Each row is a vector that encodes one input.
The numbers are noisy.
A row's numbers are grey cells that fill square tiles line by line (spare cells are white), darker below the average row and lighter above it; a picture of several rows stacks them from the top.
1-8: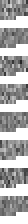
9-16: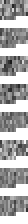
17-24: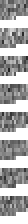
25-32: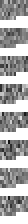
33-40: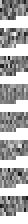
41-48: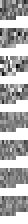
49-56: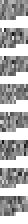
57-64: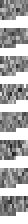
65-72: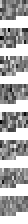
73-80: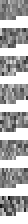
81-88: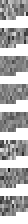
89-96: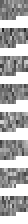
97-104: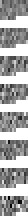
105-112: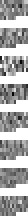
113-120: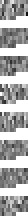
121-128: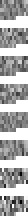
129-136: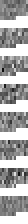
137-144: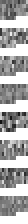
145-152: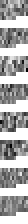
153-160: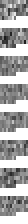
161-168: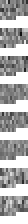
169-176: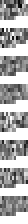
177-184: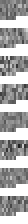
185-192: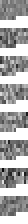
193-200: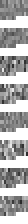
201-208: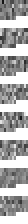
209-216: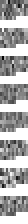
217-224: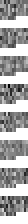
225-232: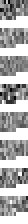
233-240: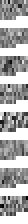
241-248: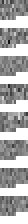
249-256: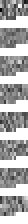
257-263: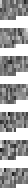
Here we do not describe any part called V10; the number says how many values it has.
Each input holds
either two values of V10, or a list of up to three points on a 9-point line.
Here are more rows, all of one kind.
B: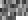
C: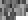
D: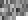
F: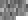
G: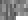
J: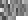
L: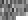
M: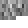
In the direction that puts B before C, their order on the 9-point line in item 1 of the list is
J, B, M, F, C, L, D, G.
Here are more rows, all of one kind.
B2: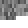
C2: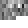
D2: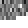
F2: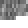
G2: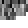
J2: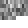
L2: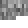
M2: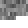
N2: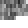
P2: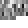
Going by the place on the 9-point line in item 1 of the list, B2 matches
G2, J2, N2 and P2.
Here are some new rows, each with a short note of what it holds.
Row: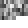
a list of one item
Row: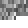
two values of V10
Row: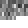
two values of V10
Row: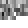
the empty list
